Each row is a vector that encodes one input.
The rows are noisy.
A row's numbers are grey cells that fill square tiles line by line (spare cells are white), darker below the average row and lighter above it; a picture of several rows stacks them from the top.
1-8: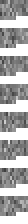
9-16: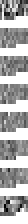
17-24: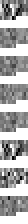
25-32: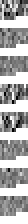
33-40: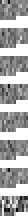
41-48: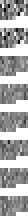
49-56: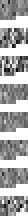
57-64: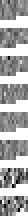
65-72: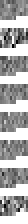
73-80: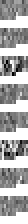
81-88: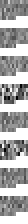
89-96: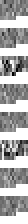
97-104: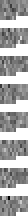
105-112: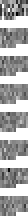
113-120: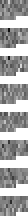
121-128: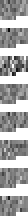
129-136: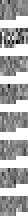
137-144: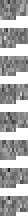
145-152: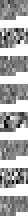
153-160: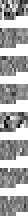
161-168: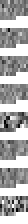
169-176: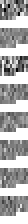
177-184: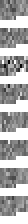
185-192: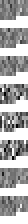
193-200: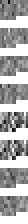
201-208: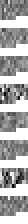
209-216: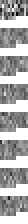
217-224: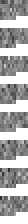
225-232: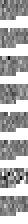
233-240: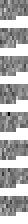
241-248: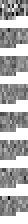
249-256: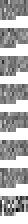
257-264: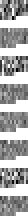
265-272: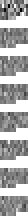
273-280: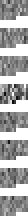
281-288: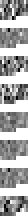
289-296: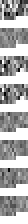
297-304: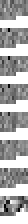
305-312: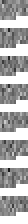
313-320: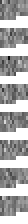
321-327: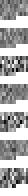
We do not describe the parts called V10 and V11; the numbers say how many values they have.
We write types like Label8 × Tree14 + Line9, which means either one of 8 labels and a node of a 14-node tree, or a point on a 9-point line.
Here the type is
(Label7 × Line7 + V10) × Line8 + V11.
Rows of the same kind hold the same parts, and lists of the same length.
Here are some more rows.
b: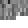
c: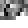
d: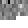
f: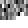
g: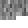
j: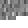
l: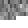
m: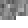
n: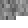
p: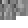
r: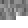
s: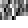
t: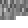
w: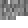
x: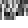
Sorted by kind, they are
b, d, l, m, n, p
c, f, s, x
g, j, r, t, w

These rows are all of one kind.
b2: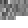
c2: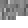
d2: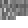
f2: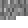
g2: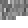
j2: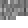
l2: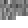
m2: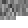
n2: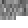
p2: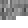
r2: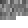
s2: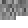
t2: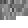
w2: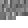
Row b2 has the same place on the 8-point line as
g2, n2 and s2.
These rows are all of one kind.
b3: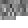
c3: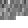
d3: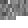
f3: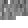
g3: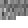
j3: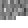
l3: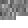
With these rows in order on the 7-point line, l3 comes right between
b3 and j3.
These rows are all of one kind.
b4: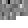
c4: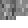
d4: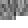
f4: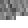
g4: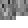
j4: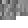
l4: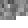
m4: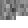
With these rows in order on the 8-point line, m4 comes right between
d4 and j4.
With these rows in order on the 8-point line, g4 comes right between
c4 and l4.
